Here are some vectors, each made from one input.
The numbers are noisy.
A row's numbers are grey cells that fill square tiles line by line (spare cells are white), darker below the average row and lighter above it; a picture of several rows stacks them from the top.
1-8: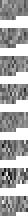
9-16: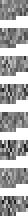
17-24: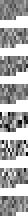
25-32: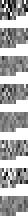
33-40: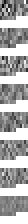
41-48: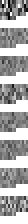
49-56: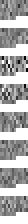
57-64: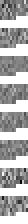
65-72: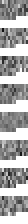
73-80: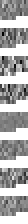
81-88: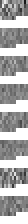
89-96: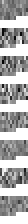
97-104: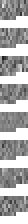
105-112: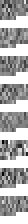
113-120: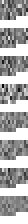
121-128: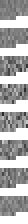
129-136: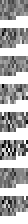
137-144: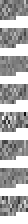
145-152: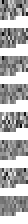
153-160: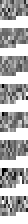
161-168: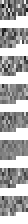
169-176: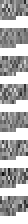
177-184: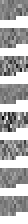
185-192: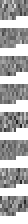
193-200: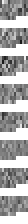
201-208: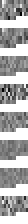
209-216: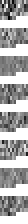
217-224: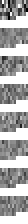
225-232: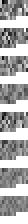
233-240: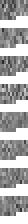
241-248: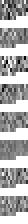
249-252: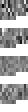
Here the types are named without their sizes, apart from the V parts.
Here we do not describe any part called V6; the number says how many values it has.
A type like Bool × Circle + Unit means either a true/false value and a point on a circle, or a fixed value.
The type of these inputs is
Bool × Line × (Line × Line + V6) × V6.
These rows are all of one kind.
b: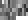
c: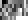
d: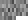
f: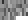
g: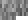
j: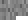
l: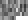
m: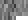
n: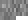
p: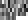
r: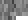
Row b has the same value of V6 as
d, f, g and n.
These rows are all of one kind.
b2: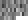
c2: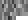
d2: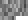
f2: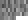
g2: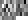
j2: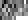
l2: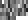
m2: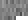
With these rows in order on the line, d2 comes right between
c2 and f2.
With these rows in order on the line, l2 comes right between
b2 and m2.
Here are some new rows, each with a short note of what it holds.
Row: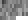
a point on a line, a true/false value and two values of V6
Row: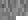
a point on a line, a true/false value and two values of V6
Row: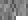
a point on a line, a true/false value and two values of V6
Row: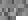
a point on a line, a true/false value and two values of V6
